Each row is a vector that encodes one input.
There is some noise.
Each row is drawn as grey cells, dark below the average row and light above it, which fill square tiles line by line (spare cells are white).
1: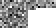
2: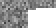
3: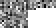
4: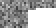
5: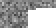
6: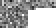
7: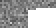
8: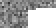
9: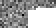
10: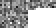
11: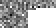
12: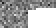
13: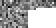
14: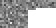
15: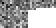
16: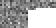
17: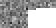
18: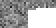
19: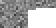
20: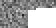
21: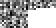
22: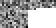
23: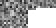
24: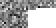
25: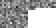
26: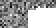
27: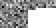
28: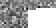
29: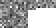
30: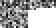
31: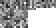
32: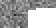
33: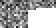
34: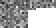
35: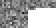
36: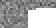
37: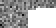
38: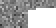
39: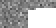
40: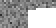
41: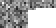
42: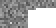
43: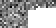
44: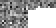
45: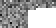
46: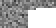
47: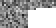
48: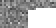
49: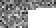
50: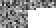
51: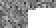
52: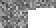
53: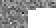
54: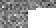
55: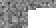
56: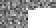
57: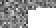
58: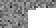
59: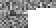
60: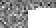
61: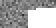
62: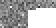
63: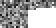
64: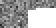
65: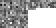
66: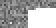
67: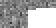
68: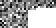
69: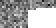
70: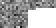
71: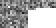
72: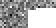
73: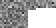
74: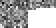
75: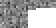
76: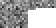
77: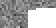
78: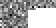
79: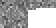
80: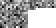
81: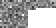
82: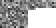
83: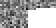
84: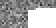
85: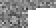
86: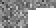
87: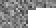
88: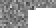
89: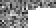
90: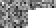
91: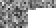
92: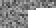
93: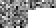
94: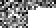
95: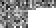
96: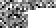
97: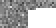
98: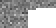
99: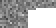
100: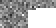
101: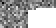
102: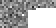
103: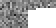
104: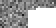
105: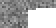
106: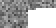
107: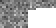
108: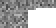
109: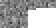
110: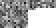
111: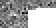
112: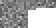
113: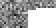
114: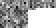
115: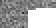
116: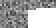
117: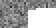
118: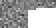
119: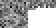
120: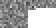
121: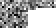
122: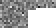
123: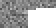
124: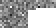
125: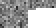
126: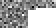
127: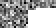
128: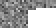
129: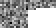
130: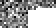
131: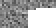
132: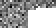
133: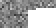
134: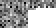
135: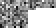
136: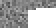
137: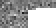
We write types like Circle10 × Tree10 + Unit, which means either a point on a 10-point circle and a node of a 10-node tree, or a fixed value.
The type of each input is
Bool × Circle6 + Tree12 + Unit.
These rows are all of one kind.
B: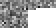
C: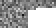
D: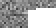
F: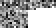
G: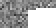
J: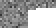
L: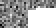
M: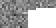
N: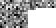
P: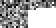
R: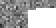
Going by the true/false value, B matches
J and P.
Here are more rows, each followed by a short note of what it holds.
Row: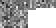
a node of a 12-node tree
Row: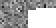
a fixed value
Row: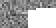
a point on a 6-point circle and a true/false value
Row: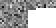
a fixed value
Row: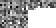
a node of a 12-node tree
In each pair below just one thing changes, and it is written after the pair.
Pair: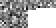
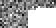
the true/false value
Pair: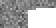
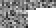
the place on the 6-point circle
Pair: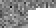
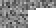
the true/false value
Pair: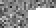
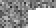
the true/false value
